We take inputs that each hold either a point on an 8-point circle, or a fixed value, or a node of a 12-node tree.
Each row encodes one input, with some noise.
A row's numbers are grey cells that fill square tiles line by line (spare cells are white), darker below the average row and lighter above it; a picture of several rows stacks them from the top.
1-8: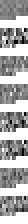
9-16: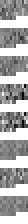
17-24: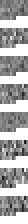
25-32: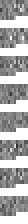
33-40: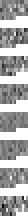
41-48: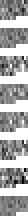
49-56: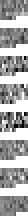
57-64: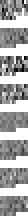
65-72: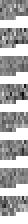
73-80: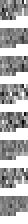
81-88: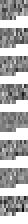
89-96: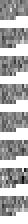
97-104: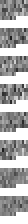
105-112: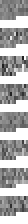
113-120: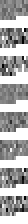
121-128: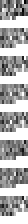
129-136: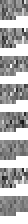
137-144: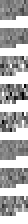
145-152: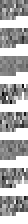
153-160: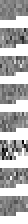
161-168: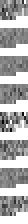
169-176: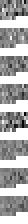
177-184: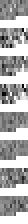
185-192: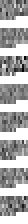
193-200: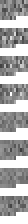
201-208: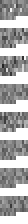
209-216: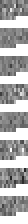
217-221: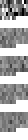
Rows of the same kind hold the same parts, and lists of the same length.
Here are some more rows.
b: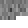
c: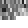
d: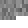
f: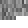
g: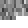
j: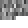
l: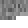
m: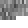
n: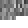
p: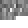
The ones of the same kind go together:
b, d, f, g, l, m
c
j, n, p

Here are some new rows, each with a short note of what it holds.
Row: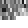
a fixed value
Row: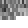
a fixed value
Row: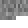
a node of a 12-node tree
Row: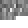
a point on an 8-point circle
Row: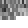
a fixed value
